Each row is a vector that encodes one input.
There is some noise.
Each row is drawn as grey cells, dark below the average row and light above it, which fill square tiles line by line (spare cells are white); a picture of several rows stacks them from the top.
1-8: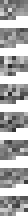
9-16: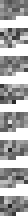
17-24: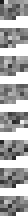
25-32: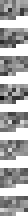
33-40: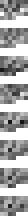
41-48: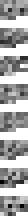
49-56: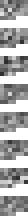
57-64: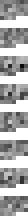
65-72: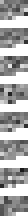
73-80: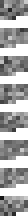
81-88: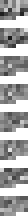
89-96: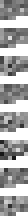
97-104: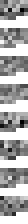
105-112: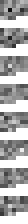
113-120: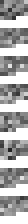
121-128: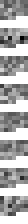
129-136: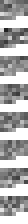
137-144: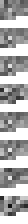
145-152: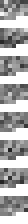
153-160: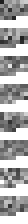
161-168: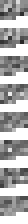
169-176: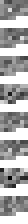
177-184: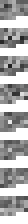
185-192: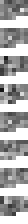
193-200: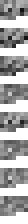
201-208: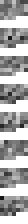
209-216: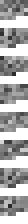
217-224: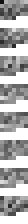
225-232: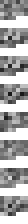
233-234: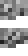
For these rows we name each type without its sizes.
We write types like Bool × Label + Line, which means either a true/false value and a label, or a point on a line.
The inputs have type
Bool × Bool × Bool + Line.
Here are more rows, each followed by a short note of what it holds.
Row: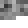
three true/false values
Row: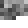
a point on a line
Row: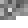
three true/false values
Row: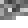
three true/false values
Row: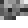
a point on a line
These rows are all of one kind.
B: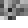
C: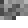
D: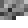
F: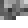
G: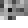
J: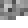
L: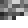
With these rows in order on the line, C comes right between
F and L.
